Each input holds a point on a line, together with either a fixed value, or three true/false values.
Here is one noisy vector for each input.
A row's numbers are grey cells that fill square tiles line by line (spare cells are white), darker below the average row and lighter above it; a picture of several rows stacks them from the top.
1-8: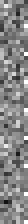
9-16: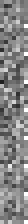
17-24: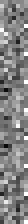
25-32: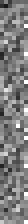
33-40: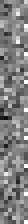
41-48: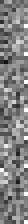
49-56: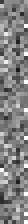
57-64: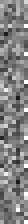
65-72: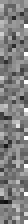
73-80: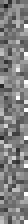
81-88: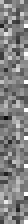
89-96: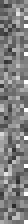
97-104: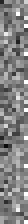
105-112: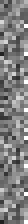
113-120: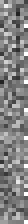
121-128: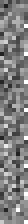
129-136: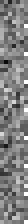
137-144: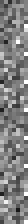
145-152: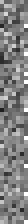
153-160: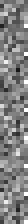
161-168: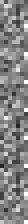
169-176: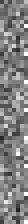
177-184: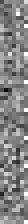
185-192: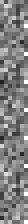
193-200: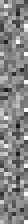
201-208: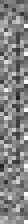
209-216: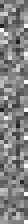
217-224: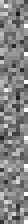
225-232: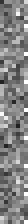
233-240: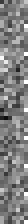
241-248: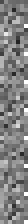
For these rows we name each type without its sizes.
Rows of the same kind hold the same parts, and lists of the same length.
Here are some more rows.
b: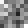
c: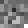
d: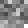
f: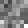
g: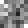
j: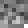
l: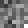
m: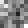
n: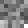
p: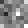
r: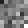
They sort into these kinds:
b, g, m
c, d, f, j, l, n, p, r

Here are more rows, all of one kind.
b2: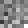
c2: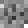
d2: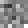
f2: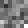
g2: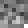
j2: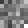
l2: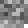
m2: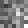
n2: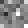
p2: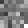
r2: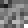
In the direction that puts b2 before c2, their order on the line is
r2, f2, m2, j2, p2, n2, g2, l2, b2, c2, d2.
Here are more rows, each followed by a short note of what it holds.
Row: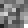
a point on a line
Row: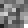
a point on a line
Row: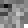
a point on a line and three true/false values
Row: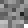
a point on a line and three true/false values
